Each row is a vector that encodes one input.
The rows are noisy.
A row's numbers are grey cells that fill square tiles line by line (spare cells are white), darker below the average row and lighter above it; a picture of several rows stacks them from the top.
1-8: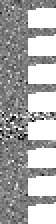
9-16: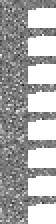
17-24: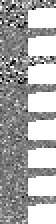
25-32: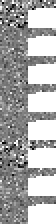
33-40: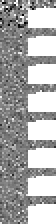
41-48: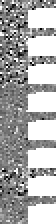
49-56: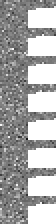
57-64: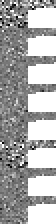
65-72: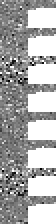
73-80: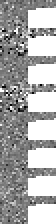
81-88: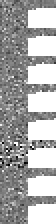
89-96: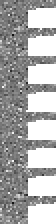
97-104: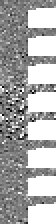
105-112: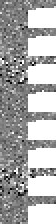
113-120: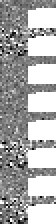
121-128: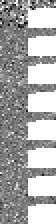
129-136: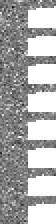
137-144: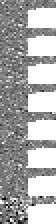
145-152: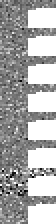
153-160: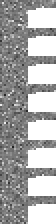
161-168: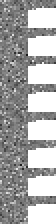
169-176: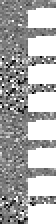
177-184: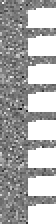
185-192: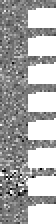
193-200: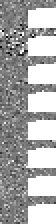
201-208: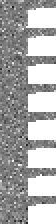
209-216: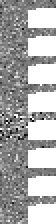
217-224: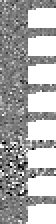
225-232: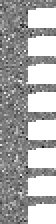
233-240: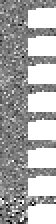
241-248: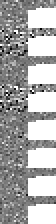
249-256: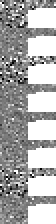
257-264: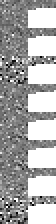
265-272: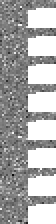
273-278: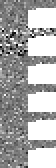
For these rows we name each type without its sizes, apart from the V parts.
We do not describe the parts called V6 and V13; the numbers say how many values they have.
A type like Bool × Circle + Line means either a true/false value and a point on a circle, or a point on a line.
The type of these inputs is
Bool × (Line + V13) + V6.
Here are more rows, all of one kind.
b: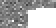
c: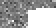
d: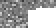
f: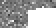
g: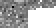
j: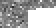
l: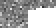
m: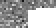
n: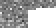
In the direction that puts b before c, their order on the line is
g, j, l, n, b, d, m, c, f.
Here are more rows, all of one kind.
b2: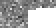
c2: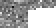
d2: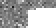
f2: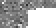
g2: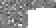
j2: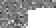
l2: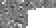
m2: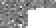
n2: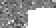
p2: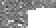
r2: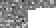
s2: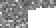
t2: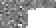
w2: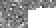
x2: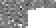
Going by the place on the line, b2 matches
m2, t2, w2 and x2.
